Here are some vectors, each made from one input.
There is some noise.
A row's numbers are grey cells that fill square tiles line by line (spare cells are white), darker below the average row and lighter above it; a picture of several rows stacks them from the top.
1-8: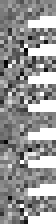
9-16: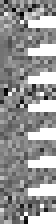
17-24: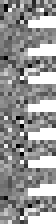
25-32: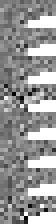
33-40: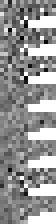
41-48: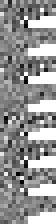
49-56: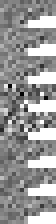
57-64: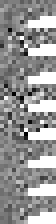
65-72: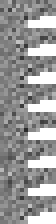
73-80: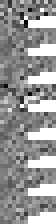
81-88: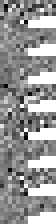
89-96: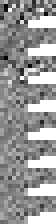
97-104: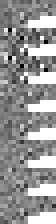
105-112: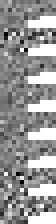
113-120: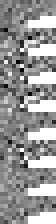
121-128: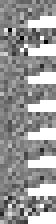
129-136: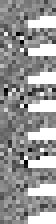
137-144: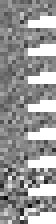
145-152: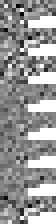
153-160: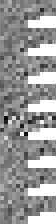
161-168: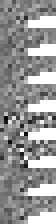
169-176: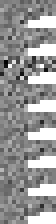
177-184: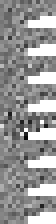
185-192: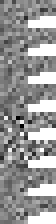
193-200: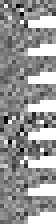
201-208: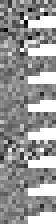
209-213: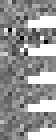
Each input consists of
either a node of a 10-node tree, or a node of a 19-node tree and a true/false value.
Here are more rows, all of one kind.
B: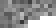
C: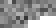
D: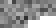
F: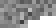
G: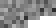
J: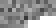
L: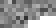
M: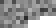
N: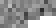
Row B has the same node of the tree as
C, D and L.
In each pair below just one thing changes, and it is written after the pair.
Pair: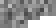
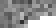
the node of the tree
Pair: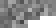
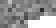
the true/false value
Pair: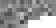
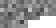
the node of the tree
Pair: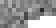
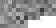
the node of the tree
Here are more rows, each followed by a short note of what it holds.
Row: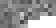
a node of a 19-node tree and a true/false value
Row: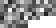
a node of a 10-node tree
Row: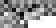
a node of a 10-node tree
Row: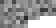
a node of a 19-node tree and a true/false value
